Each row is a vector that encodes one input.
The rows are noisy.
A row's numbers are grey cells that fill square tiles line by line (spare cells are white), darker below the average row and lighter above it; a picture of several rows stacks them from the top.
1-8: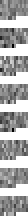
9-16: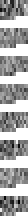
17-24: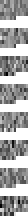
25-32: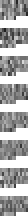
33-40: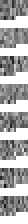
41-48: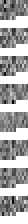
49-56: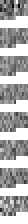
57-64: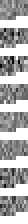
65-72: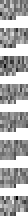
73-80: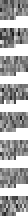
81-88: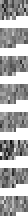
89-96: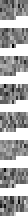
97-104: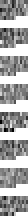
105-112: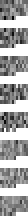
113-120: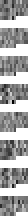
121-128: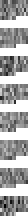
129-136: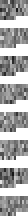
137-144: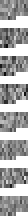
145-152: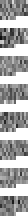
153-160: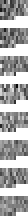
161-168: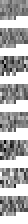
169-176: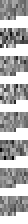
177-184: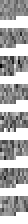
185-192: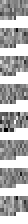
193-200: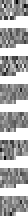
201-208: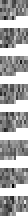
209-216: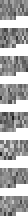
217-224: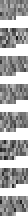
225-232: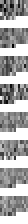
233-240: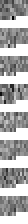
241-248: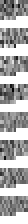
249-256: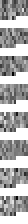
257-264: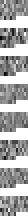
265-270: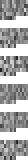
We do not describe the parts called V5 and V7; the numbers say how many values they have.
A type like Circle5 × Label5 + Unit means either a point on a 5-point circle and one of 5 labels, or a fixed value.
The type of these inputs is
(Bool × V7 + V5) × Line6 + Line8.
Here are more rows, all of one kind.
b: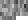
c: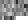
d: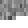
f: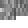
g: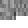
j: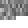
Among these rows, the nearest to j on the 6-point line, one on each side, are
c and d.
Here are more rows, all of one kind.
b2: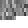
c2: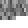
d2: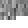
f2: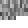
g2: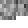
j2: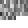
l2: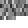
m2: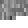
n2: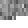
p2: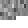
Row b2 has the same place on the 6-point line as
g2, l2, n2 and p2.
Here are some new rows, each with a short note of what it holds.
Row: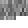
a point on a 6-point line and a value of V5
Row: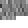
a point on a 6-point line and a value of V5
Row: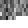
a point on an 8-point line
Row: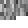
a point on a 6-point line and a value of V5
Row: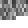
a point on an 8-point line
